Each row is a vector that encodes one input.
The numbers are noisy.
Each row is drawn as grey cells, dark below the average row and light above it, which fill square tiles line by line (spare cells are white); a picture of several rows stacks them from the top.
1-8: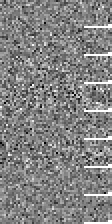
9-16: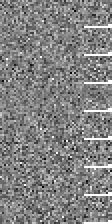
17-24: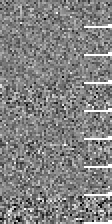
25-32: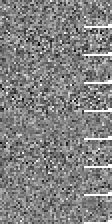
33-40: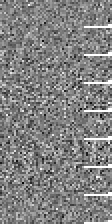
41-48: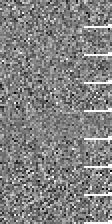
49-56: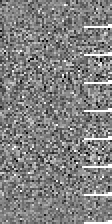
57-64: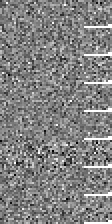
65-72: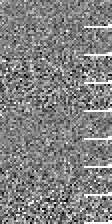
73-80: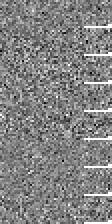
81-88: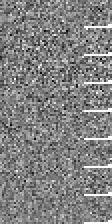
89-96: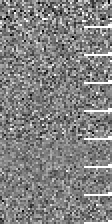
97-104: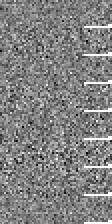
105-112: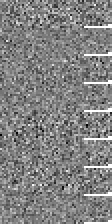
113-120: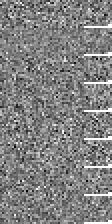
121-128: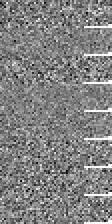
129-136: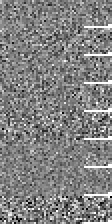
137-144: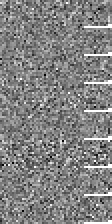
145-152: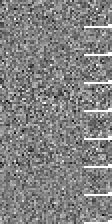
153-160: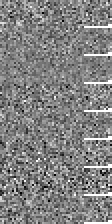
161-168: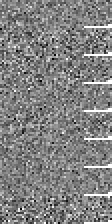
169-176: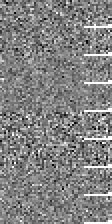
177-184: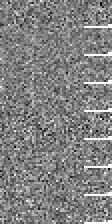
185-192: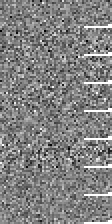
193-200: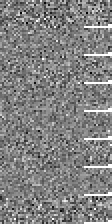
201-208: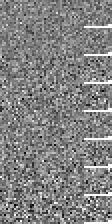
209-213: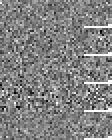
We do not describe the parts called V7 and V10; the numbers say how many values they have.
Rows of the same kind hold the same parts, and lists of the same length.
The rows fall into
3 kinds.
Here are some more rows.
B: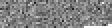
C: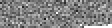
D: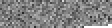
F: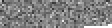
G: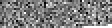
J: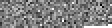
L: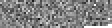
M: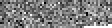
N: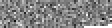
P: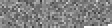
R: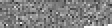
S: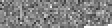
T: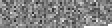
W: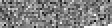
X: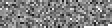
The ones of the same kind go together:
B, N, P, S, T
C, D, F, L, R, W
G, J, M, X

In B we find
a true/false value and a value of V7.
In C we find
a node of an 11-node tree, a true/false value and a value of V7.
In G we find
a value of V10.
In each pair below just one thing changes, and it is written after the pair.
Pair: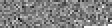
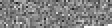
the true/false value
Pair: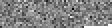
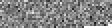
the node of the tree
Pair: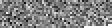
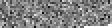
the node of the tree
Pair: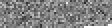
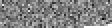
the node of the tree
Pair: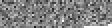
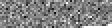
the node of the tree
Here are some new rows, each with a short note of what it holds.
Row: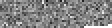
a true/false value and a value of V7
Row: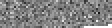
a true/false value and a value of V7
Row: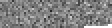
a node of an 11-node tree, a true/false value and a value of V7
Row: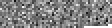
a value of V10
